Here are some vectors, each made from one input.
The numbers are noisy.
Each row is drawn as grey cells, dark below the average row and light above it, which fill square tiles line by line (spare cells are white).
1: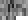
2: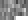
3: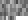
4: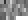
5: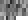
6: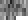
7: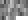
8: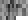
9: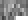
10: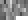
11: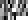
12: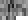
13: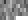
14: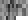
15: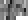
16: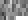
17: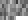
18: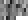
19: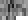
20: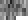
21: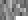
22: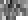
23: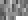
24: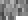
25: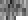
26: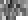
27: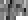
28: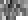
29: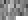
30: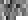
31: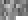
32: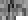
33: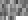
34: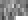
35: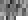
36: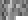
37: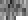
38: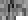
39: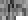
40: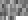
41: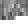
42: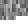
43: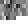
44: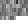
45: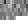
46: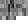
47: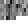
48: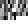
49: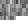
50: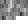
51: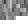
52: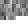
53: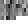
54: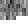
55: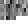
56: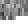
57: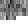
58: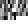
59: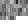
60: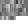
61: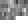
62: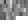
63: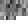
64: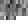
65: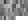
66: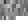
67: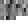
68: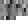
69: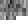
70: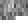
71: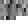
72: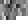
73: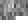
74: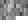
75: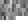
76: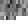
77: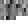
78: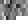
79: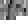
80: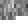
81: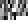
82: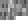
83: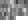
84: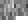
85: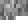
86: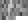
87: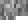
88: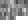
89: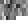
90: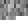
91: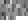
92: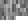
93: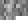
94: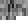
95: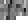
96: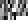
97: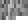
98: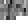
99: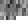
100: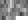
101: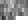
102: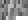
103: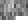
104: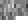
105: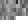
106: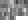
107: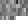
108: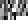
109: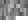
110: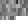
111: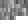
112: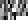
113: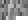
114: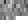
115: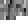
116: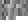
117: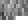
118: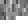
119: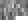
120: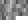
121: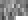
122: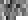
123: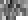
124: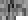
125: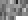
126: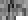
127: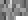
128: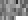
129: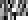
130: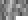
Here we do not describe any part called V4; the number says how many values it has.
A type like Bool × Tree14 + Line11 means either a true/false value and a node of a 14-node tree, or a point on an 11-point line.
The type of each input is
List2(Bool × V4).
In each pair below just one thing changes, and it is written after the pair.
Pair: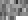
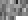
the true/false value in item 2 of the list
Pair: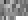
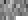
the true/false value in item 1 of the list
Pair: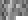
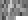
the true/false value in item 1 of the list
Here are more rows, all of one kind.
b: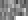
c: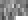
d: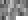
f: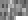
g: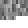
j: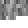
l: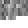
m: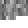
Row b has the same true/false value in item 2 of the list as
f and g.
